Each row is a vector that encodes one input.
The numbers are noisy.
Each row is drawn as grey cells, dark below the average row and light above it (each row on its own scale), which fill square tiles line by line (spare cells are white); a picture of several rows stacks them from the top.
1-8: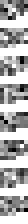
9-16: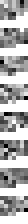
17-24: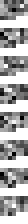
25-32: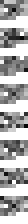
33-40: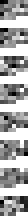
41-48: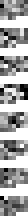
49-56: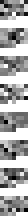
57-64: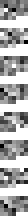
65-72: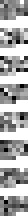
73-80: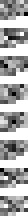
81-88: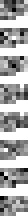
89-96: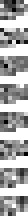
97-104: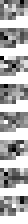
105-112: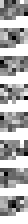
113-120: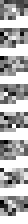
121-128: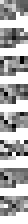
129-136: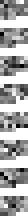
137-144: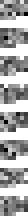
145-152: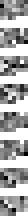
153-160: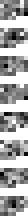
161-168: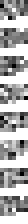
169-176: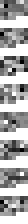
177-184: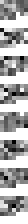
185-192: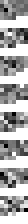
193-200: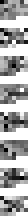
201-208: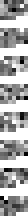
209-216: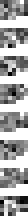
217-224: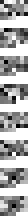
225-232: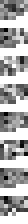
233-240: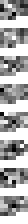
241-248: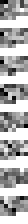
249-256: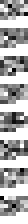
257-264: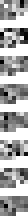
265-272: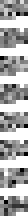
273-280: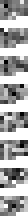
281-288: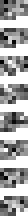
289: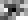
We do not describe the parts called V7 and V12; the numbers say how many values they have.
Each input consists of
a true/false value and a value of V12, together with either a point on a 10-point line, or a value of V7.
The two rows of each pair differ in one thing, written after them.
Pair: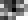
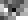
the value of V12
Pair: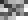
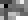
the value of V12
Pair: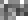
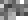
the true/false value
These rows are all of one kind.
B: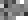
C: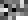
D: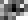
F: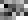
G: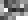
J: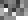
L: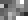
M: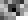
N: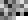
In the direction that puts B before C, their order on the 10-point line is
N, L, B, F, C, J, G, D, M.
